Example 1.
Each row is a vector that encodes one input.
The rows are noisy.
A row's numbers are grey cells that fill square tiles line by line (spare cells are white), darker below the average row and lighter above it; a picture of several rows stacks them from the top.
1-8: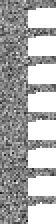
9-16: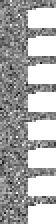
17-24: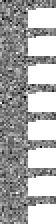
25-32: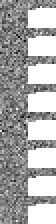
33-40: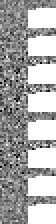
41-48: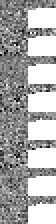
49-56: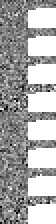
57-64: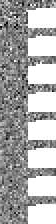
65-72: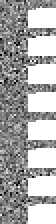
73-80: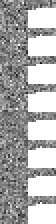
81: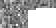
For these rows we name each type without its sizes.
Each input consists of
a true/false value, together with either a fixed value, or a node of a tree.
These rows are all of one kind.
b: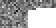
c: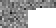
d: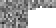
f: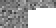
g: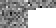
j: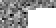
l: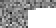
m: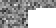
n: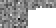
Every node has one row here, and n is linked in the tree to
d, f and m.
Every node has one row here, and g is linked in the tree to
c.
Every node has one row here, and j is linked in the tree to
b.
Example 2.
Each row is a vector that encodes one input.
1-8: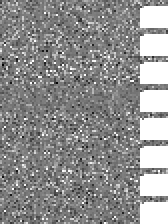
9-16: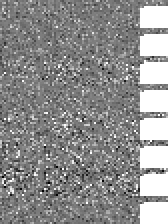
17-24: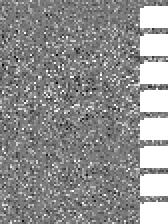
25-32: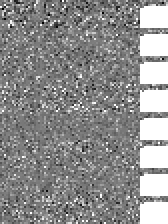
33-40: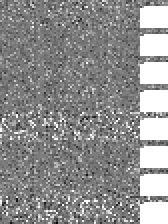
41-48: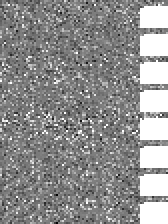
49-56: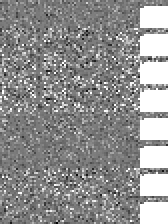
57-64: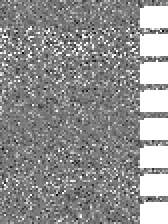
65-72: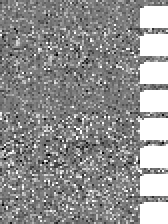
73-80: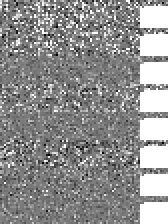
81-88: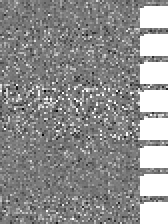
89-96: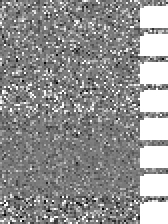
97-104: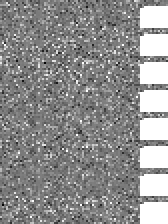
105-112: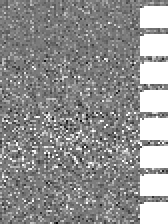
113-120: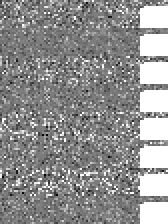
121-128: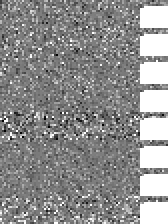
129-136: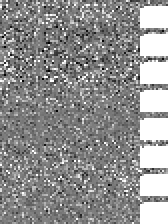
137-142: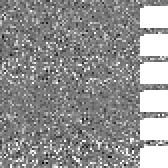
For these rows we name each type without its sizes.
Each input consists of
a list of points on a line.
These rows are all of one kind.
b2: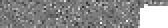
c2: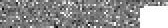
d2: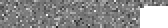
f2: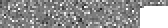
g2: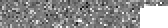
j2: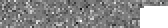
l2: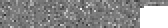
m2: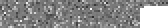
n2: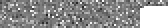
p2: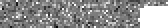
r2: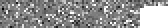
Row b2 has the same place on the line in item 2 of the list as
d2, l2 and p2.
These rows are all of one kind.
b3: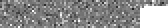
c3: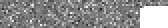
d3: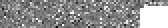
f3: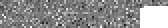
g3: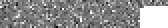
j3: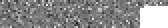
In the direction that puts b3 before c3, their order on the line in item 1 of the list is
b3, c3, f3, g3, d3, j3.
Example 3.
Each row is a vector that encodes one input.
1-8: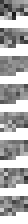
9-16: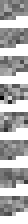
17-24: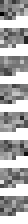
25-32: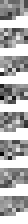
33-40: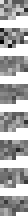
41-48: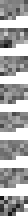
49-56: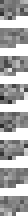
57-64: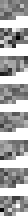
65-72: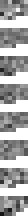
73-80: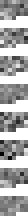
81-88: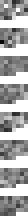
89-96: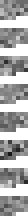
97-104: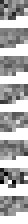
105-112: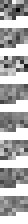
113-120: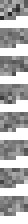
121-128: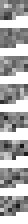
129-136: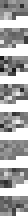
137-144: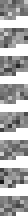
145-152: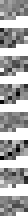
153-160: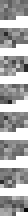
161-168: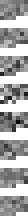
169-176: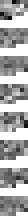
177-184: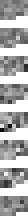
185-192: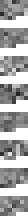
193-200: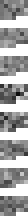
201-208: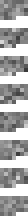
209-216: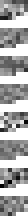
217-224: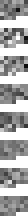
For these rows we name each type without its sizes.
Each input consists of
a true/false value, together with either a fixed value, or a point on each of two lines.
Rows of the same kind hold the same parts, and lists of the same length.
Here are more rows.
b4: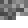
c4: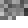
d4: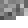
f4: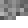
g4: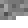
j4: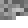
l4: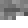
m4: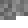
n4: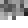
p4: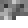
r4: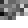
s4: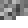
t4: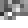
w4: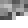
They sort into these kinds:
b4, d4, g4, l4, n4, p4, r4, s4, t4, w4
c4, f4, j4, m4

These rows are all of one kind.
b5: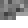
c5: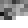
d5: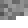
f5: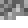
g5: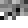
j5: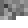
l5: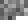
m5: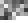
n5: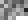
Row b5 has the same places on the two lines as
f5, g5 and n5.
